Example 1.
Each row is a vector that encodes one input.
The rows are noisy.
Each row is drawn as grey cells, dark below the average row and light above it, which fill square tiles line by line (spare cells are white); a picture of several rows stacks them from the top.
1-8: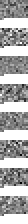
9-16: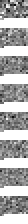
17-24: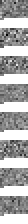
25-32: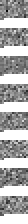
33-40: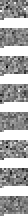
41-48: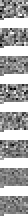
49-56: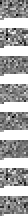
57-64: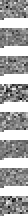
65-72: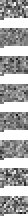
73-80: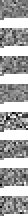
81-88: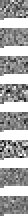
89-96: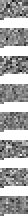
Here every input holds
either a point on a 6-point circle, or a point on a 13-point circle.
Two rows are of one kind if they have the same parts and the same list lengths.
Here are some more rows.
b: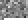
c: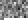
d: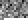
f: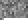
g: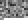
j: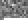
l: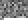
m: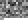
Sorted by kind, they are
b, c, d
f, g, j, l, m

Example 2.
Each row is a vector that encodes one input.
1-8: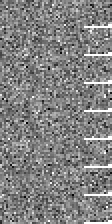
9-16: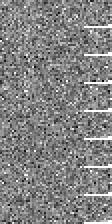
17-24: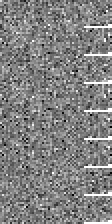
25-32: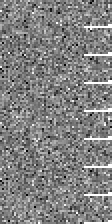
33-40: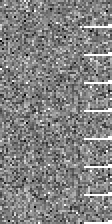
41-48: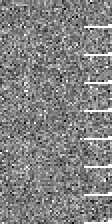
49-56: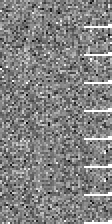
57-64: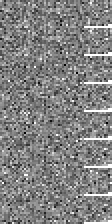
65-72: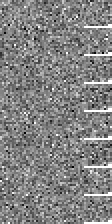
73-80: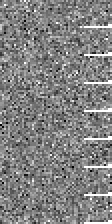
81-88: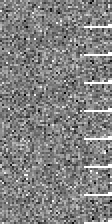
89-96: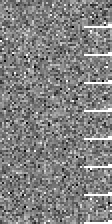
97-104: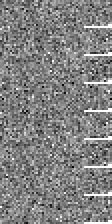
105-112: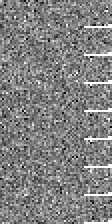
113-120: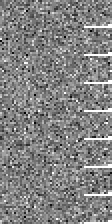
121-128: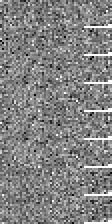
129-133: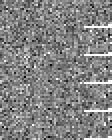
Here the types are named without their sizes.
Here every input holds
either a point on a line, or four true/false values.
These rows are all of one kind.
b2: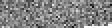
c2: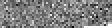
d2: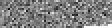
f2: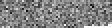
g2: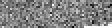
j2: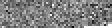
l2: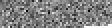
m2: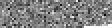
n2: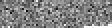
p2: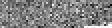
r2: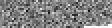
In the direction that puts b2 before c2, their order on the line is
m2, d2, r2, l2, n2, f2, b2, g2, p2, j2, c2.
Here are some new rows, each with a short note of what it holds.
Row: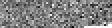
a point on a line
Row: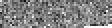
four true/false values
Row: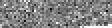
four true/false values
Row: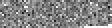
four true/false values
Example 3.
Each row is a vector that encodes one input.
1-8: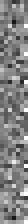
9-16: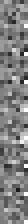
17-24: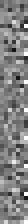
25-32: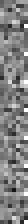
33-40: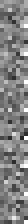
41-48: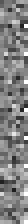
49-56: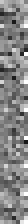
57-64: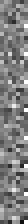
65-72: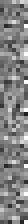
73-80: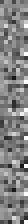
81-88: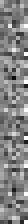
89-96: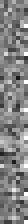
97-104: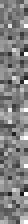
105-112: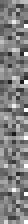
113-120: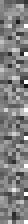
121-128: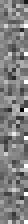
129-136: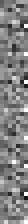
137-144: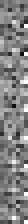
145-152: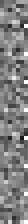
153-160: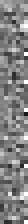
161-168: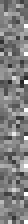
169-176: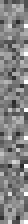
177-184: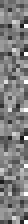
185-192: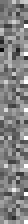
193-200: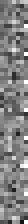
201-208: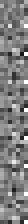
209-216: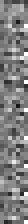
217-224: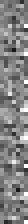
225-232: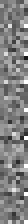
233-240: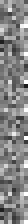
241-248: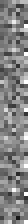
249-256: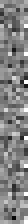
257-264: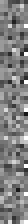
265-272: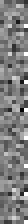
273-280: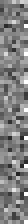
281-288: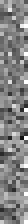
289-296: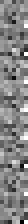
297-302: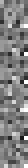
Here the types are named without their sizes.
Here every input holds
a point on a line, together with either a fixed value, or three true/false values.
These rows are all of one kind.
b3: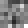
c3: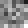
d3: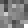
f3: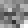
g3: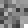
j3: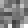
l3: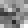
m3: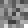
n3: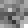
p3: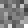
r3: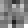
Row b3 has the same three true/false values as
j3 and r3.
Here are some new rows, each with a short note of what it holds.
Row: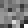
a point on a line
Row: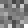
a point on a line and three true/false values
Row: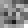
a point on a line and three true/false values
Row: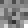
a point on a line and three true/false values
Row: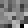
a point on a line
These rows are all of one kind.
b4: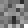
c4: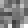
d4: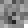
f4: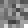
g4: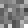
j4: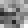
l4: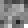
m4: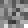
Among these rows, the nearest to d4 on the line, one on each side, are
c4 and l4.
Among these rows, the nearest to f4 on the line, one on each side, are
b4 and m4.
